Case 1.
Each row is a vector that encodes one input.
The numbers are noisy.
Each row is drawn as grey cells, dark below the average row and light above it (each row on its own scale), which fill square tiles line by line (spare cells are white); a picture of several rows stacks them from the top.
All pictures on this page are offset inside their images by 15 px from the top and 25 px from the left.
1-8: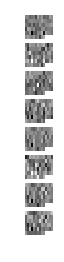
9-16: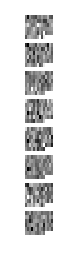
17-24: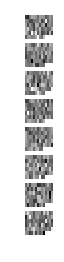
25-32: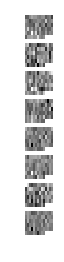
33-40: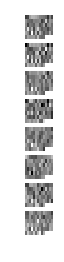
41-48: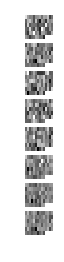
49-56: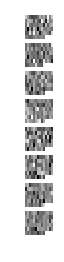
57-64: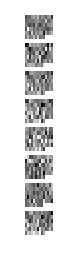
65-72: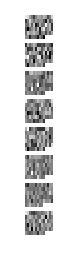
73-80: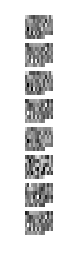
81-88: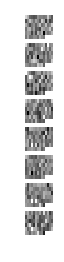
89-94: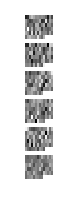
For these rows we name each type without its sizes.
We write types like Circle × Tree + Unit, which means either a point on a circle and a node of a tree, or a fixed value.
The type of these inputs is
(Bool × Bool × Bool × Bool + Unit) × Label + Line.
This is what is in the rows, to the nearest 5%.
About 90% of them hold a label, together with either a fixed value, or four true/false values. The rest hold a point on a line.
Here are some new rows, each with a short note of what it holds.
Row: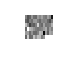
a label
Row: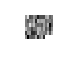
a point on a line
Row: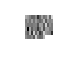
a label and four true/false values
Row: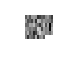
a point on a line
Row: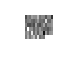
a label
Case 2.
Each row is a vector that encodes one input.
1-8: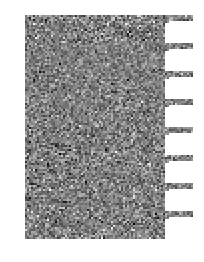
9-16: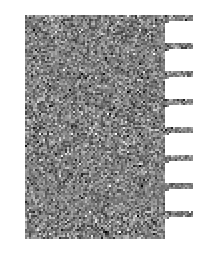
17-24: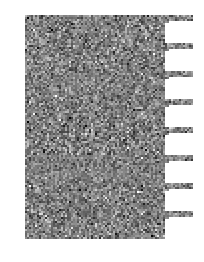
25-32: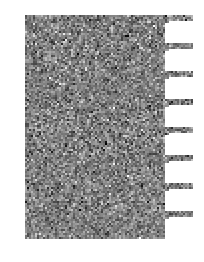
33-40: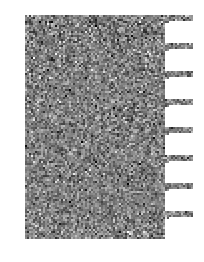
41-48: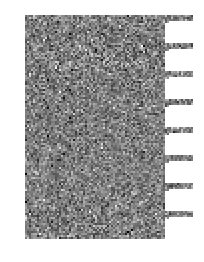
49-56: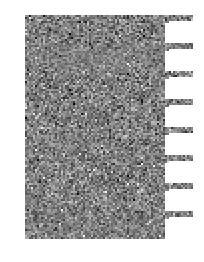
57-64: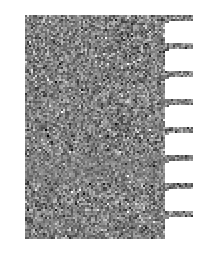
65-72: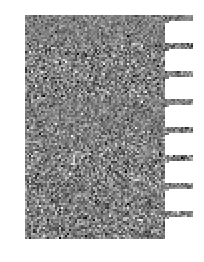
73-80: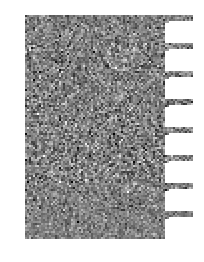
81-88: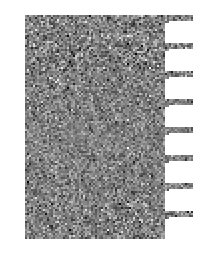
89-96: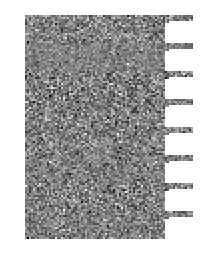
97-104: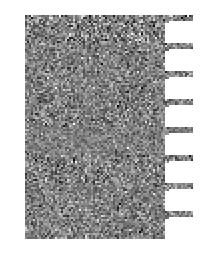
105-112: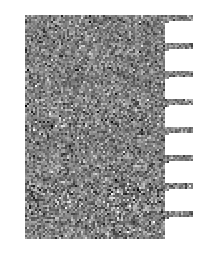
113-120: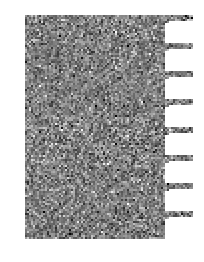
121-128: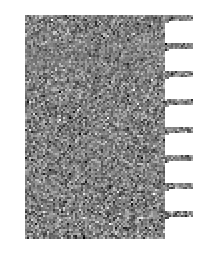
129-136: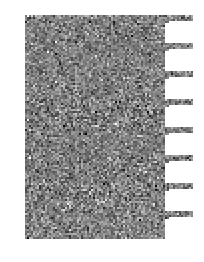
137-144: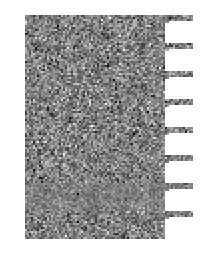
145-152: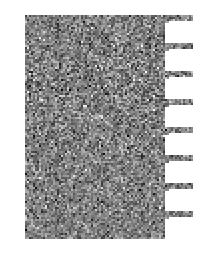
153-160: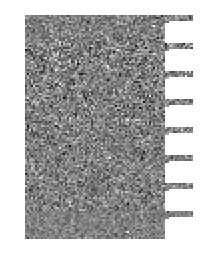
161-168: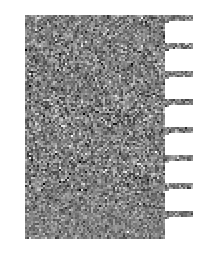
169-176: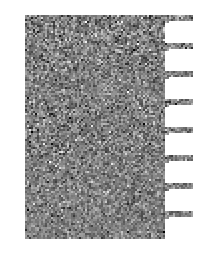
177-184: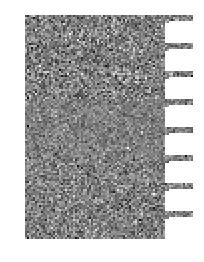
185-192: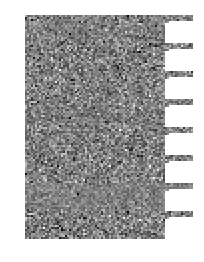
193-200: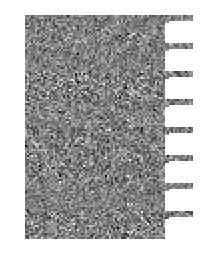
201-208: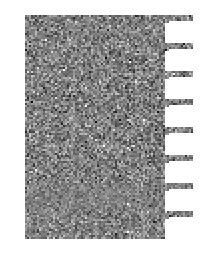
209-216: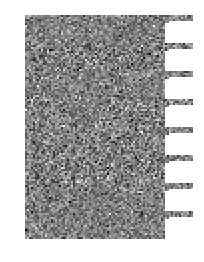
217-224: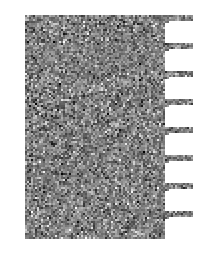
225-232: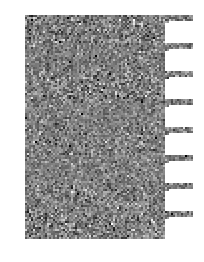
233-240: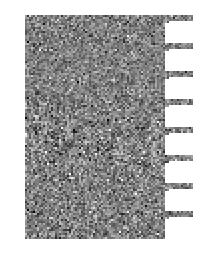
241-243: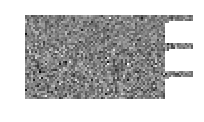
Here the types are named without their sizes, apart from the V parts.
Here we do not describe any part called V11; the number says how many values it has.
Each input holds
a value of V11, together with either a point on a line, or four true/false values.
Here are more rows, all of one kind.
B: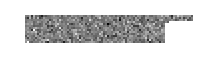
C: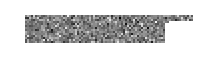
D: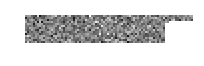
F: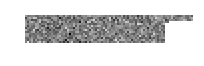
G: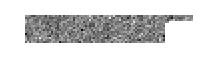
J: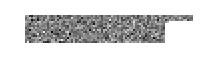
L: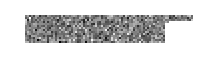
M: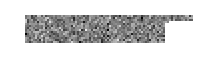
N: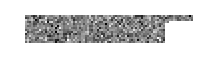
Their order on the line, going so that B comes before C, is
B, C, F, J, L, G, M, N, D.
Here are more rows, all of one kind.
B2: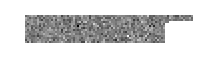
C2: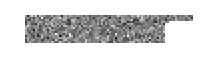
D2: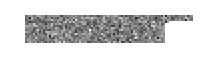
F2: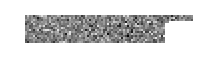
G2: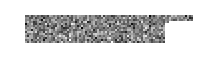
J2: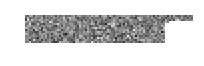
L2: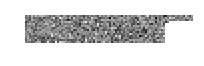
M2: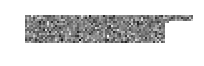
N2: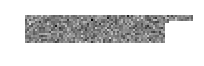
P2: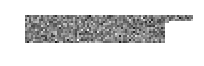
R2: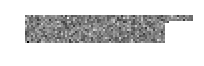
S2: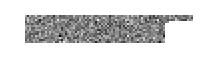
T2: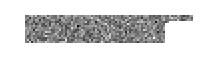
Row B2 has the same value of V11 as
C2 and L2.
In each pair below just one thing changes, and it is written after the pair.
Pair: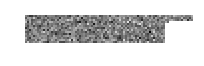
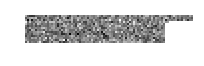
the value of V11
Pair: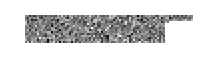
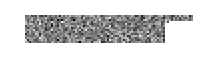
the place on the line
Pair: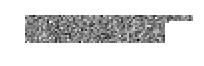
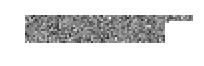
the value of V11
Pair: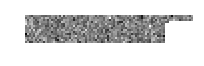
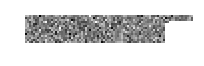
the place on the line
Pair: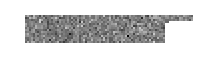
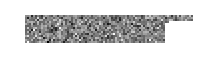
the place on the line
